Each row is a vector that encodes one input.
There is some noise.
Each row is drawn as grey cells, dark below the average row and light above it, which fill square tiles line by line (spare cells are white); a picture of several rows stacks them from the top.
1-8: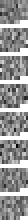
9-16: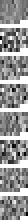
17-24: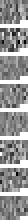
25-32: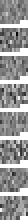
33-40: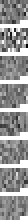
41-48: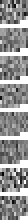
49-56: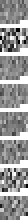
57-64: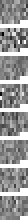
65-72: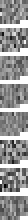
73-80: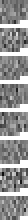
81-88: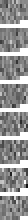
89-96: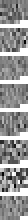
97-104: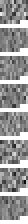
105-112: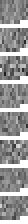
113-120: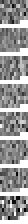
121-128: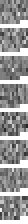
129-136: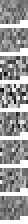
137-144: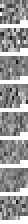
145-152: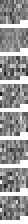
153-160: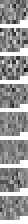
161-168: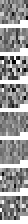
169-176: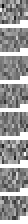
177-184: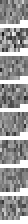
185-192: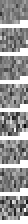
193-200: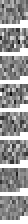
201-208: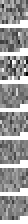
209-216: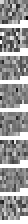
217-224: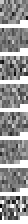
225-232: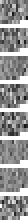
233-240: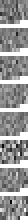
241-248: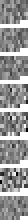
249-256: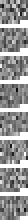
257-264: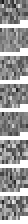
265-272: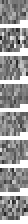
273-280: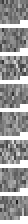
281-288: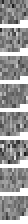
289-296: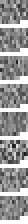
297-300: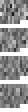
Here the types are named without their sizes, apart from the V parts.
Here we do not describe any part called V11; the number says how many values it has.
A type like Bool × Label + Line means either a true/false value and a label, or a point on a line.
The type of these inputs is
((Circle + Unit) × (Circle + V11) + Line) × Label.
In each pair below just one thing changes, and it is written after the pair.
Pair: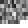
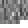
the label
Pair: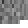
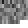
the place on the circle
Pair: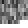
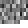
the label
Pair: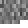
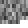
the place on the circle
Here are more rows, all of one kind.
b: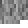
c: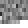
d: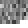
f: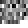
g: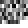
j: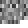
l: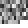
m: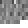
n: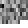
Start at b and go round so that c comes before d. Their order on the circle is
b, n, g, l, m, c, d, f, j.
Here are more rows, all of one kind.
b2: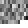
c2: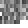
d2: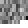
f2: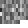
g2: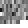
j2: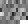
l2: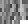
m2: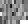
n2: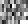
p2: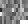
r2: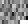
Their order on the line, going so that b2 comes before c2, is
j2, r2, d2, b2, f2, p2, l2, c2, g2, n2, m2.
